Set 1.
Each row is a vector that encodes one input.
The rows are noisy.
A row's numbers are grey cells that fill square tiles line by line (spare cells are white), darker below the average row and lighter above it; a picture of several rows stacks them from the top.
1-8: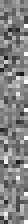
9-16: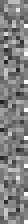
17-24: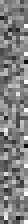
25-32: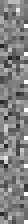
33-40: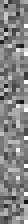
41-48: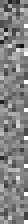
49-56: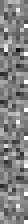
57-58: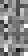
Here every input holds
either a point on a 6-point line, or a point on a 7-point line.
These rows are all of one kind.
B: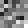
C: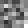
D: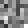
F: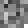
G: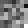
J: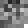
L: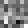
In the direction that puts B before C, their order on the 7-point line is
B, C, G, J, F, D, L.
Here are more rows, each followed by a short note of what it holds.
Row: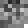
a point on a 7-point line
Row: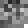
a point on a 7-point line
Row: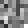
a point on a 7-point line
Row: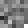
a point on a 6-point line
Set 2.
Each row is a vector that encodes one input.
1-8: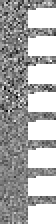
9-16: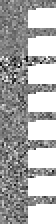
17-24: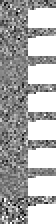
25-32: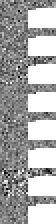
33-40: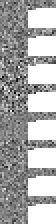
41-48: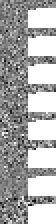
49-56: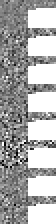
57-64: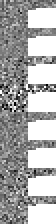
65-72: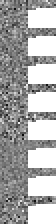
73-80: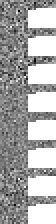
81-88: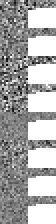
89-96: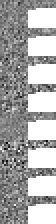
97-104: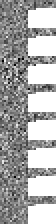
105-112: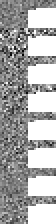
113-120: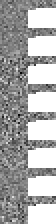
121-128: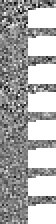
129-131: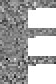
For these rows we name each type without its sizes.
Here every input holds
a point on a line, together with either a fixed value, or five true/false values.
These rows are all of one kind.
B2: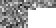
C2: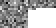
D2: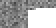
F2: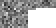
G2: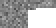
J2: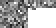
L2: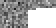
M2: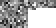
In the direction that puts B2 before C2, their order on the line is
J2, L2, G2, D2, B2, M2, C2, F2.
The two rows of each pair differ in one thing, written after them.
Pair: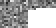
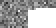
the place on the line
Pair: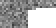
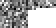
one of the five true/false values
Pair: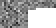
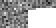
one of the five true/false values
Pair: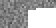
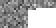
one of the five true/false values
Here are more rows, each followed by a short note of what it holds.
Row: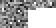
a point on a line
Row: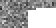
a point on a line
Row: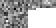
a point on a line and five true/false values
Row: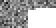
a point on a line and five true/false values
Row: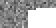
a point on a line and five true/false values
